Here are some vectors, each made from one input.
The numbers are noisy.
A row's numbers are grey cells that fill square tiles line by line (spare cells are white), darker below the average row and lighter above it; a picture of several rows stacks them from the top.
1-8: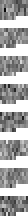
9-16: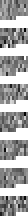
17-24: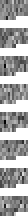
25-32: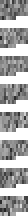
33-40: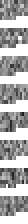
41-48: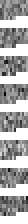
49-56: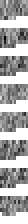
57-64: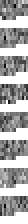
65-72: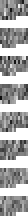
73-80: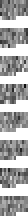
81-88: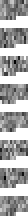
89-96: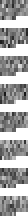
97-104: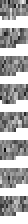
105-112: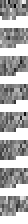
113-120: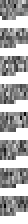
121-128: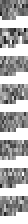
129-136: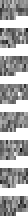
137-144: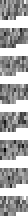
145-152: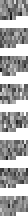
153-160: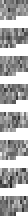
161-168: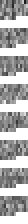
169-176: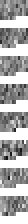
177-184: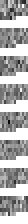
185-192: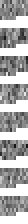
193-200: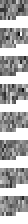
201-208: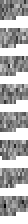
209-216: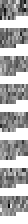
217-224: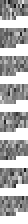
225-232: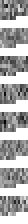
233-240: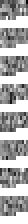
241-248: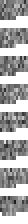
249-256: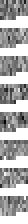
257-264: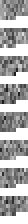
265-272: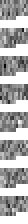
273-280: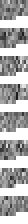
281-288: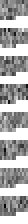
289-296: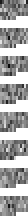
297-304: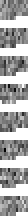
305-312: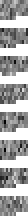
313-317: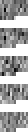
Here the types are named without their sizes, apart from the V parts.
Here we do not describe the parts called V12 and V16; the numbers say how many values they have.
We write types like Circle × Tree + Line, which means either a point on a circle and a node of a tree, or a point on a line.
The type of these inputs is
Bool × Line + Circle × V16 + V12.
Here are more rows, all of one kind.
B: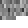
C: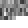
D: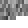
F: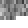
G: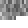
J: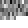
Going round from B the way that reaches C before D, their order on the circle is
B, G, J, C, D, F.
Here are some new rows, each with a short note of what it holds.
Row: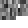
a value of V12
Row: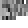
a point on a circle and a value of V16
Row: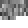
a point on a line and a true/false value
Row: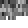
a point on a line and a true/false value
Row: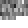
a point on a line and a true/false value
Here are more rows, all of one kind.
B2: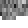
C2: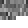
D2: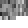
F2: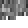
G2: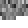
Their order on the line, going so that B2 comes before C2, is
F2, G2, B2, D2, C2.
